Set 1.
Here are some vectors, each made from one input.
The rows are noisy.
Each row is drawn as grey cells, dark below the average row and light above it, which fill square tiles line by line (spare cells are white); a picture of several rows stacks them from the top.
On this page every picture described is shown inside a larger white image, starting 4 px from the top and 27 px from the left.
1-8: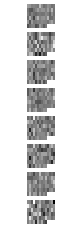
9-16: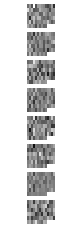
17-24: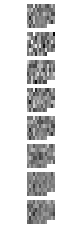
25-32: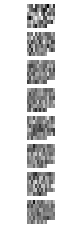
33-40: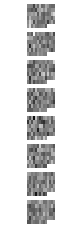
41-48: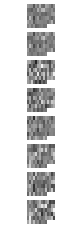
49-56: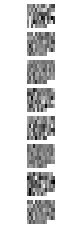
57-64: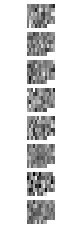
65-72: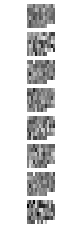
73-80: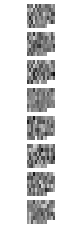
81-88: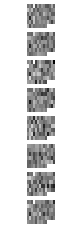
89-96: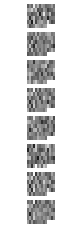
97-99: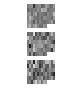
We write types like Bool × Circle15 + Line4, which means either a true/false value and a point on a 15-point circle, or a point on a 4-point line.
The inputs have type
Line4 + Line7 × Line7.
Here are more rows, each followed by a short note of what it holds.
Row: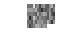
a point on a 4-point line
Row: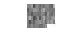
a point on each of two 7-point lines
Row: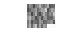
a point on each of two 7-point lines
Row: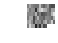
a point on each of two 7-point lines
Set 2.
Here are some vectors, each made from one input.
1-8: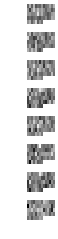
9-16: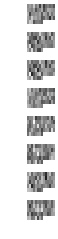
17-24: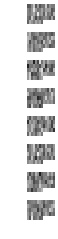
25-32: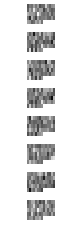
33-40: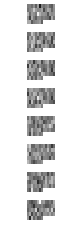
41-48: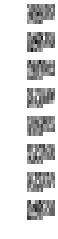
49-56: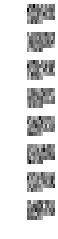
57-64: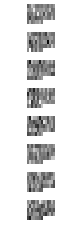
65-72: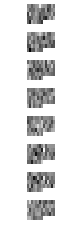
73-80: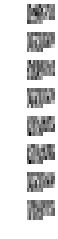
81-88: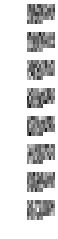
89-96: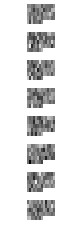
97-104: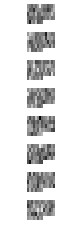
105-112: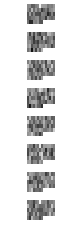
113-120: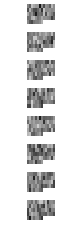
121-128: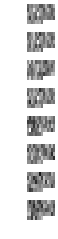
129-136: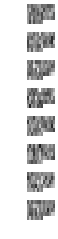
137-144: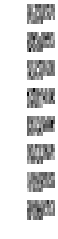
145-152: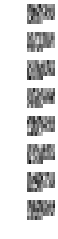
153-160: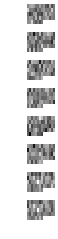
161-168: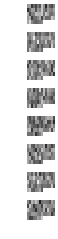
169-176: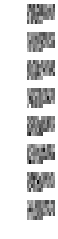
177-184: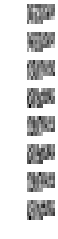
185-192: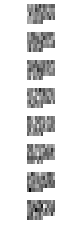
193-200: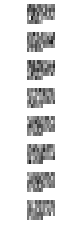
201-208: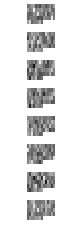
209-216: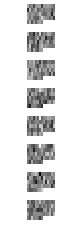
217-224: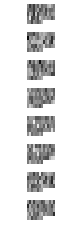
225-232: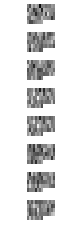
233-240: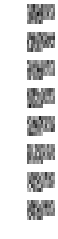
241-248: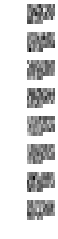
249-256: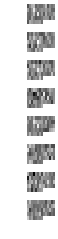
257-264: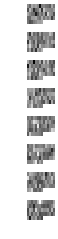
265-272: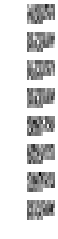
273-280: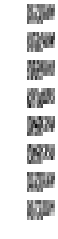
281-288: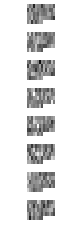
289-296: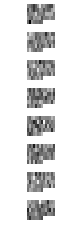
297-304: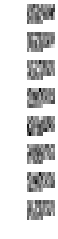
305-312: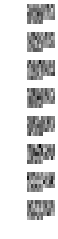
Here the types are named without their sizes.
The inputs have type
Circle × Line.
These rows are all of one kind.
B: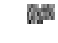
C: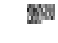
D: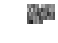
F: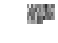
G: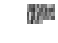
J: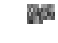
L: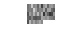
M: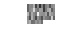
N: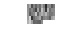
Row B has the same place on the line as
D and J.
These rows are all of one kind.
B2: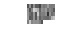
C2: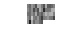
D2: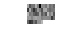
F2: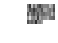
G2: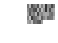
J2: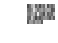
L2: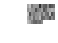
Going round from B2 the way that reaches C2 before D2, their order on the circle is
B2, F2, J2, C2, L2, D2, G2.
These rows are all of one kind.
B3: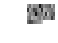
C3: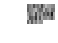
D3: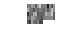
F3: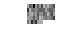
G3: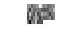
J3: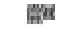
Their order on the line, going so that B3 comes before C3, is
B3, F3, J3, C3, D3, G3.
